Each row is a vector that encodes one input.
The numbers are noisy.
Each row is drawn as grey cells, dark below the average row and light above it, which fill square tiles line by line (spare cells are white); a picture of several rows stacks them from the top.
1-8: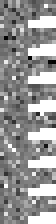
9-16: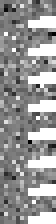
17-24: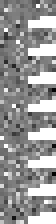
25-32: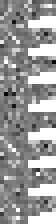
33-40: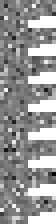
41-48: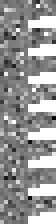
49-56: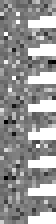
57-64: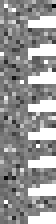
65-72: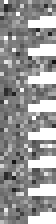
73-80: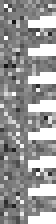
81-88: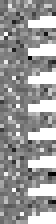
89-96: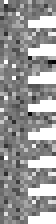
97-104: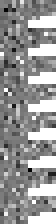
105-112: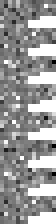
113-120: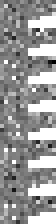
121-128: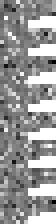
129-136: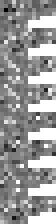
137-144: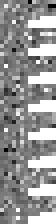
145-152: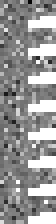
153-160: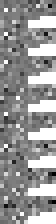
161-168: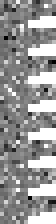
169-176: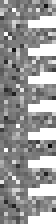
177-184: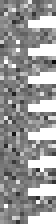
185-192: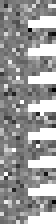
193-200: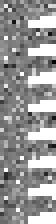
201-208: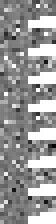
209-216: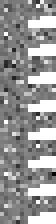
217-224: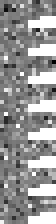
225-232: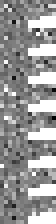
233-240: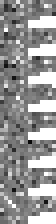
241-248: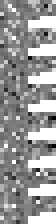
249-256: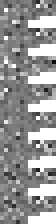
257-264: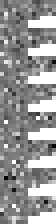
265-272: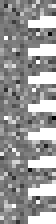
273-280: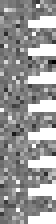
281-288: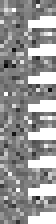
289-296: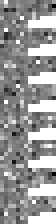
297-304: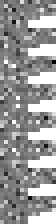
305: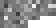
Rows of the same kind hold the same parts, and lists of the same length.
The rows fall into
2 kinds.
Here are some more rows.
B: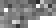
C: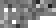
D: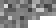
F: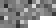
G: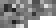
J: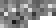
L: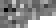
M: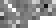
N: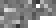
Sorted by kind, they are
B, C, D, F, J, M, N
G, L

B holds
one of 6 labels and four true/false values.
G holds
two labels (each one of 6).
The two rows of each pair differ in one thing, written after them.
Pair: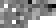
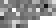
the label
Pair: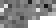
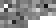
one of the four true/false values
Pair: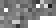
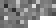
the label
